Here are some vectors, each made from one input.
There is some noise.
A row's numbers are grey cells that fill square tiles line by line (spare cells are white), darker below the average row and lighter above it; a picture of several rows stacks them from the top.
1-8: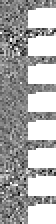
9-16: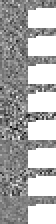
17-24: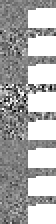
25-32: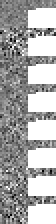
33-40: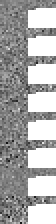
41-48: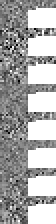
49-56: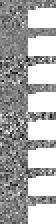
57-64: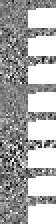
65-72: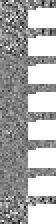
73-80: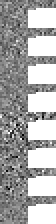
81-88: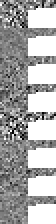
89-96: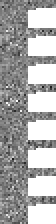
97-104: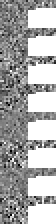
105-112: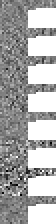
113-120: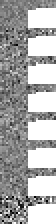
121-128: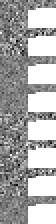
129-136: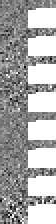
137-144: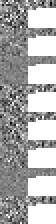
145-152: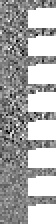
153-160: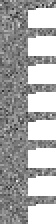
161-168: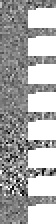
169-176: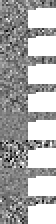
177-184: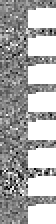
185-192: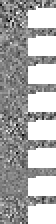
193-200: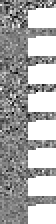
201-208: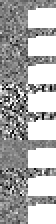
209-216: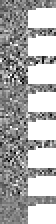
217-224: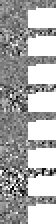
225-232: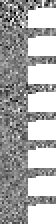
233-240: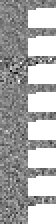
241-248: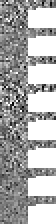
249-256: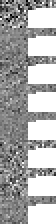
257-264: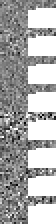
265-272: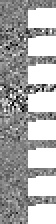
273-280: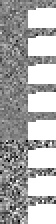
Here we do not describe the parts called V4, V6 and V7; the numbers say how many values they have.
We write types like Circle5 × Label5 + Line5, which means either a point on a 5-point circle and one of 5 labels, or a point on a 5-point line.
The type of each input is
((Bool × Bool × Bool + V6) × Label8 × V7 + Line5) × V4.
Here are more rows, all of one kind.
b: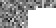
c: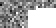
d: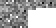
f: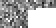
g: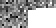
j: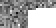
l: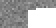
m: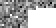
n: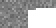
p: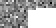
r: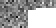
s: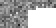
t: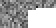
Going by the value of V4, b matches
m and p.
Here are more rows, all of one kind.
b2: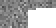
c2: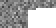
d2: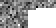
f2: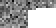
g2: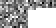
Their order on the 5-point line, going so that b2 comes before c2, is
f2, g2, b2, c2, d2.
